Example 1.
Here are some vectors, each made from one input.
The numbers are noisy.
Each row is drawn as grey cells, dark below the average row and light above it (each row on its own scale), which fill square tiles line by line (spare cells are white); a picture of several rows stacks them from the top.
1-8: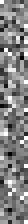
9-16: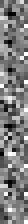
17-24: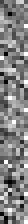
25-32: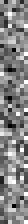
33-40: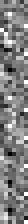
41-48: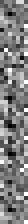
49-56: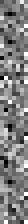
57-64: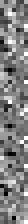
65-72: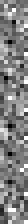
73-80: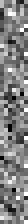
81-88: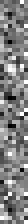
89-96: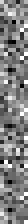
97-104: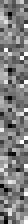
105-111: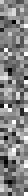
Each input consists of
either four true/false values, or a list of up to two points on an 8-point line.
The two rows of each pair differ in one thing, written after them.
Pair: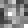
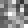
the place on the 8-point line in item 2 of the list
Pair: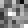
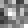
the place on the 8-point line in item 2 of the list
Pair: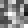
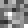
the place on the 8-point line in item 1 of the list
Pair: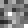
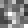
the place on the 8-point line in item 1 of the list
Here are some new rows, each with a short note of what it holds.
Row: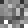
the empty list
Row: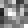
a list of two items
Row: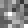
a list of two items
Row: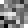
a list of one item
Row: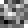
a list of one item
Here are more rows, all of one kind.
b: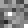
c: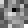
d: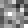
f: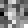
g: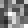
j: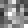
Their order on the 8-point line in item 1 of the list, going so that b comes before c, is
d, j, f, g, b, c.
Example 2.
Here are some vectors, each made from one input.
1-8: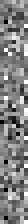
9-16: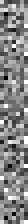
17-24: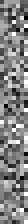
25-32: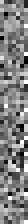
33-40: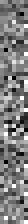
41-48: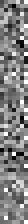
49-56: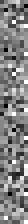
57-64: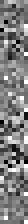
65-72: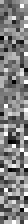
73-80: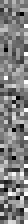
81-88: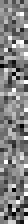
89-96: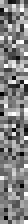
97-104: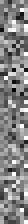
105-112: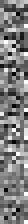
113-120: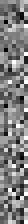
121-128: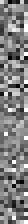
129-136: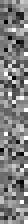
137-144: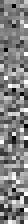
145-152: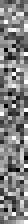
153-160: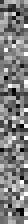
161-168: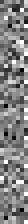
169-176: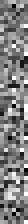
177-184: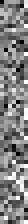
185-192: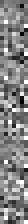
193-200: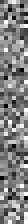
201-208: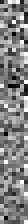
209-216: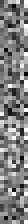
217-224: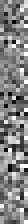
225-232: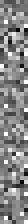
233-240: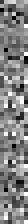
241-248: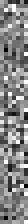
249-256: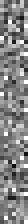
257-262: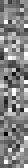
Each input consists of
either a fixed value, or two labels (each one of 6) and three true/false values.
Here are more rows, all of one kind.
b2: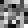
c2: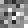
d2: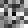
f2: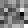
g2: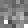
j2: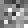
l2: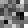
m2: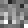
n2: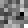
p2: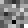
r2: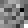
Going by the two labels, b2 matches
l2 and n2.
